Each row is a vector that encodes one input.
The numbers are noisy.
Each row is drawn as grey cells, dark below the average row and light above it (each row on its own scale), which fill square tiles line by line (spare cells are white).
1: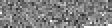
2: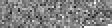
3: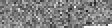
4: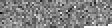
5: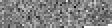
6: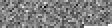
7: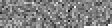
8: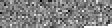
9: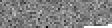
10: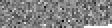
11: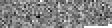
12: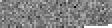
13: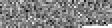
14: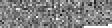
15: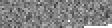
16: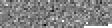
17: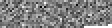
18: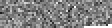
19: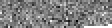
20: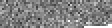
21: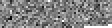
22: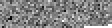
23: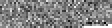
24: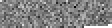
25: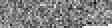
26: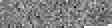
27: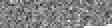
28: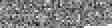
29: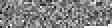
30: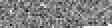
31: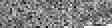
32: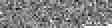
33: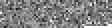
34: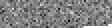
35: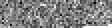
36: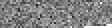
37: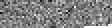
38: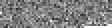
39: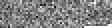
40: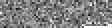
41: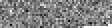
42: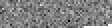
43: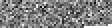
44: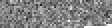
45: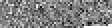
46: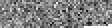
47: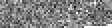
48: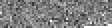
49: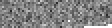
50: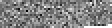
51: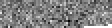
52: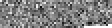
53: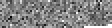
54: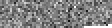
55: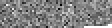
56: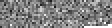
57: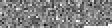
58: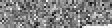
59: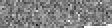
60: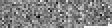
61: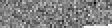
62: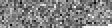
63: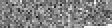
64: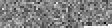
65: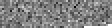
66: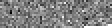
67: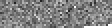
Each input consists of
a true/false value, together with either a fixed value, or a node of a 9-node tree.
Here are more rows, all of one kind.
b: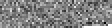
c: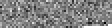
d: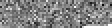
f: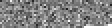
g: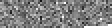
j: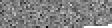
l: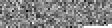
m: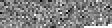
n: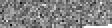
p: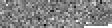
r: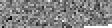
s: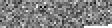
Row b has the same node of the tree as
c, d, f and l.
